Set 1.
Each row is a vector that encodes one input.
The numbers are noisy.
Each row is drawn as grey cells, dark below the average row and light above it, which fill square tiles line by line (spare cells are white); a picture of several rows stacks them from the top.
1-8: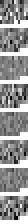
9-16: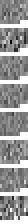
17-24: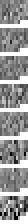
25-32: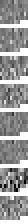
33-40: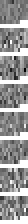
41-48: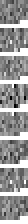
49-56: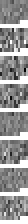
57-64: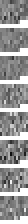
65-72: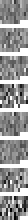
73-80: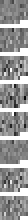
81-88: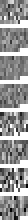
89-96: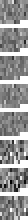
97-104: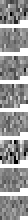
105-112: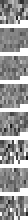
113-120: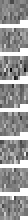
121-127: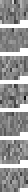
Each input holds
a list of up to two points on a 4-point line.
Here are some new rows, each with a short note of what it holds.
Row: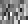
a list of one item
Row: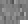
a list of two items
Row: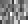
a list of two items
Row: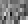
a list of two items
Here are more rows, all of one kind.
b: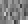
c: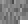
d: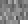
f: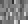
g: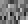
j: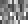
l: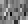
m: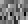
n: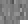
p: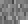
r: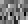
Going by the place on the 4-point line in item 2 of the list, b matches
j, m, p and r.
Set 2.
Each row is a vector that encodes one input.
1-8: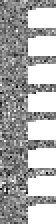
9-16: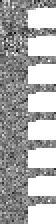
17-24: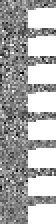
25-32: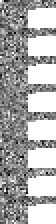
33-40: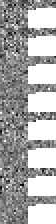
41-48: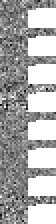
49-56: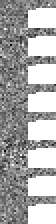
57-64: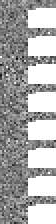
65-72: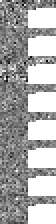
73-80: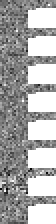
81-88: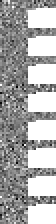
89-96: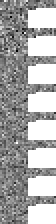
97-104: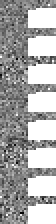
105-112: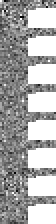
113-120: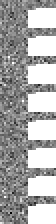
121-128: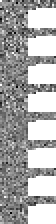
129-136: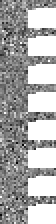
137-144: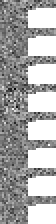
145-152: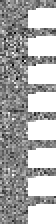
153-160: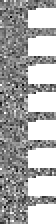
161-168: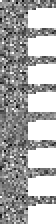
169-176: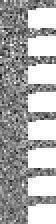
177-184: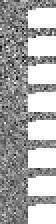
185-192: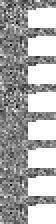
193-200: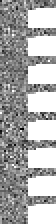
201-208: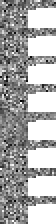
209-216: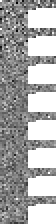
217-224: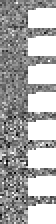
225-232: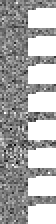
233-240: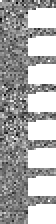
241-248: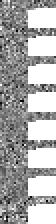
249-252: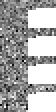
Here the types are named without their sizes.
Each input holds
either a point on a circle, or a fixed value, or a node of a tree.
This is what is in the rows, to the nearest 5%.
About 30% of them hold a point on a circle. About 5% of them hold a fixed value. The rest hold a node of a tree.
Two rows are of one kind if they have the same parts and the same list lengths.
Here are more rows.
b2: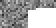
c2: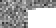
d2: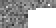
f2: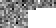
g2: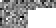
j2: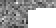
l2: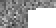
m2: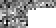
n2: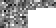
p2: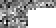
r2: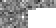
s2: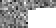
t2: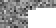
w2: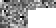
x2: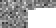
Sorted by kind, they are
b2, c2, d2, j2, l2, r2, s2, t2, x2
f2, g2, n2, w2
m2, p2

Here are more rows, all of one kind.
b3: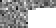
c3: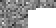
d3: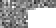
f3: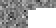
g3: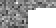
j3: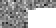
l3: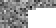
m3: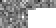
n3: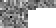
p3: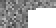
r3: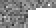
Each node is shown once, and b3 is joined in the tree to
j3.
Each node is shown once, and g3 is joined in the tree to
p3.
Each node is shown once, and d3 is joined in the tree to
j3.
